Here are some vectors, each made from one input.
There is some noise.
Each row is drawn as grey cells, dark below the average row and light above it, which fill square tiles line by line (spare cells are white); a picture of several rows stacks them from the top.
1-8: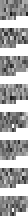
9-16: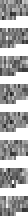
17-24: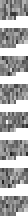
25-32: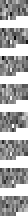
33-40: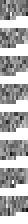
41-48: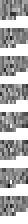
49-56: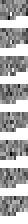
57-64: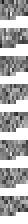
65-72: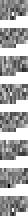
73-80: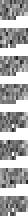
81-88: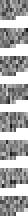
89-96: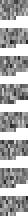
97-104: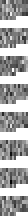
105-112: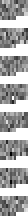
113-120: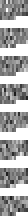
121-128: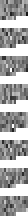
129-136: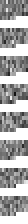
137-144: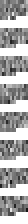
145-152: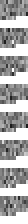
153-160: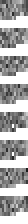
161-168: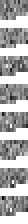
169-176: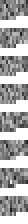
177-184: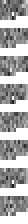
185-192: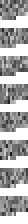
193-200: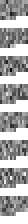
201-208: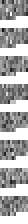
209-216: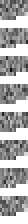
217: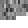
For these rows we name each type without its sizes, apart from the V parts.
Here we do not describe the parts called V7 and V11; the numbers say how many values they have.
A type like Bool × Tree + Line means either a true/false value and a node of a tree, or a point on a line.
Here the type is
Bool × V7 + (Circle + Unit) × V11.
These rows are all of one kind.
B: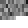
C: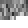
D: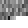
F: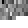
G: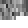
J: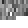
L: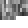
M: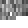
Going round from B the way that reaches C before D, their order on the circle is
B, C, G, F, J, M, L, D.
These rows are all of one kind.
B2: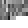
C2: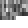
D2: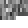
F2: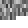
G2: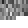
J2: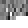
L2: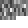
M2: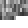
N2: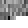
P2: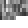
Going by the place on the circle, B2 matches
C2, M2, N2 and P2.
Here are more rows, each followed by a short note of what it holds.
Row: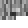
a true/false value and a value of V7
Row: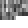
a point on a circle and a value of V11
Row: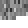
a value of V11
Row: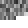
a true/false value and a value of V7
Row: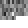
a value of V11
